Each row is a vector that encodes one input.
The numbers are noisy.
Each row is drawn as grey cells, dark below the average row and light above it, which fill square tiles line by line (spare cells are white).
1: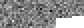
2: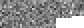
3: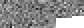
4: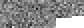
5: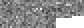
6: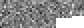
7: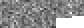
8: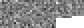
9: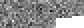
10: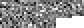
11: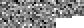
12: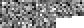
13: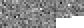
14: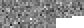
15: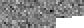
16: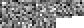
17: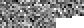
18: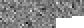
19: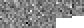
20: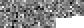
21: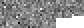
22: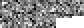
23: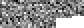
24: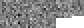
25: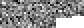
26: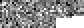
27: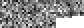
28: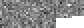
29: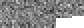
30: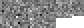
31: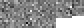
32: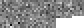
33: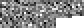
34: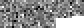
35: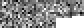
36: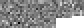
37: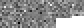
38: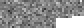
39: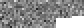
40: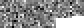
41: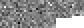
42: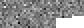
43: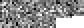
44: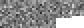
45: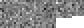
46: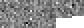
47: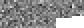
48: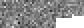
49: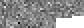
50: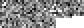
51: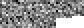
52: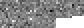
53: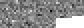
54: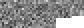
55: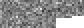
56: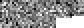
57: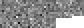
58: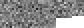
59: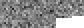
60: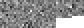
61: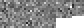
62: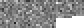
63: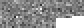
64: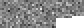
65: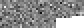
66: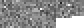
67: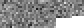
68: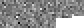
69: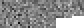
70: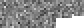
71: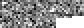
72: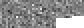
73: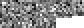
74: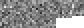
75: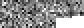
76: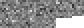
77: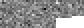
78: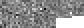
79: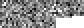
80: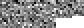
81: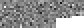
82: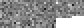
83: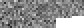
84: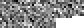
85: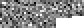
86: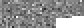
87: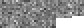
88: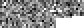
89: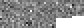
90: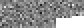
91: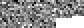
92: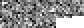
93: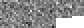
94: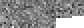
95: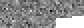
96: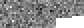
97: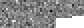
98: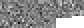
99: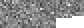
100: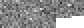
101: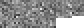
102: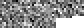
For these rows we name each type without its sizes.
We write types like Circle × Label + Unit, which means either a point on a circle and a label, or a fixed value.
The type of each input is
Line + List(Circle).
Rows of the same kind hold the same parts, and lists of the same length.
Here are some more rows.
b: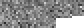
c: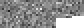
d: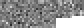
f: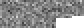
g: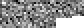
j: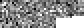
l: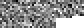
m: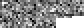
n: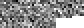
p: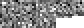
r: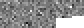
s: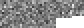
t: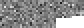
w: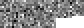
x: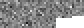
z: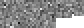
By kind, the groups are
b, c, f, r, x, z
d, s, t
g, j, l, m, n, p
w

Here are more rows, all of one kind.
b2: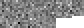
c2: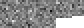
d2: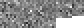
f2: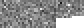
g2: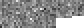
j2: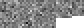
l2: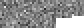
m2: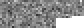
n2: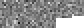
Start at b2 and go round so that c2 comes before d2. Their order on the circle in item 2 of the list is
b2, f2, g2, l2, n2, m2, c2, j2, d2.
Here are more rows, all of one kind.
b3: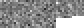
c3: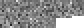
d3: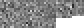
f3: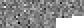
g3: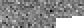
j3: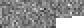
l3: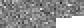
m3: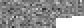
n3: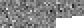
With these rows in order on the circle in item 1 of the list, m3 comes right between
b3 and j3.
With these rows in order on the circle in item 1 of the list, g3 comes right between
c3 and n3.
